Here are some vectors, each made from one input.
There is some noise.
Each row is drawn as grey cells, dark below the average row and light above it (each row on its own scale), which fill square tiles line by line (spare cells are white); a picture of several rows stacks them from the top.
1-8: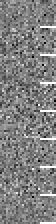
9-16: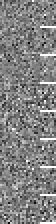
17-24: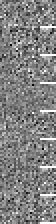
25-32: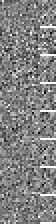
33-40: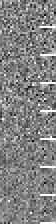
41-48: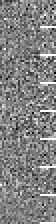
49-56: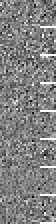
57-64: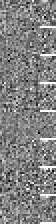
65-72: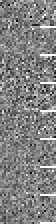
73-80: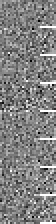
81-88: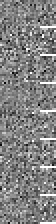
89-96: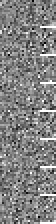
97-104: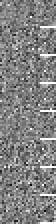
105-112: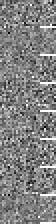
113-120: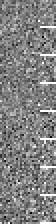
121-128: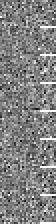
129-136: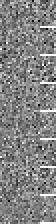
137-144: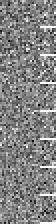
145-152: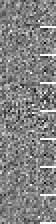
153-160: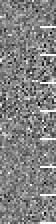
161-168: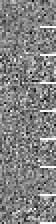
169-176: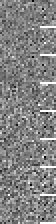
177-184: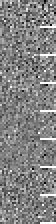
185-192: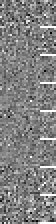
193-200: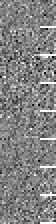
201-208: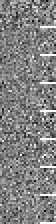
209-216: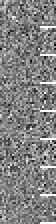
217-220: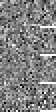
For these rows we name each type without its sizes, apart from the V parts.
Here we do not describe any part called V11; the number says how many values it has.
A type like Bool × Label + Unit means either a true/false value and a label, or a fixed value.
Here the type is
List(Line × V11).
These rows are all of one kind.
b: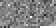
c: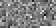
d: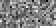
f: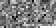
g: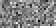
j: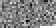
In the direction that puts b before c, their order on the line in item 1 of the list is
j, f, b, g, c, d.
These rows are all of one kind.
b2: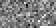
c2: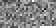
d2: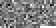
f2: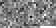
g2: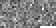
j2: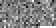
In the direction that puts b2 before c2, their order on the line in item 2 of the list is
d2, f2, b2, g2, c2, j2.
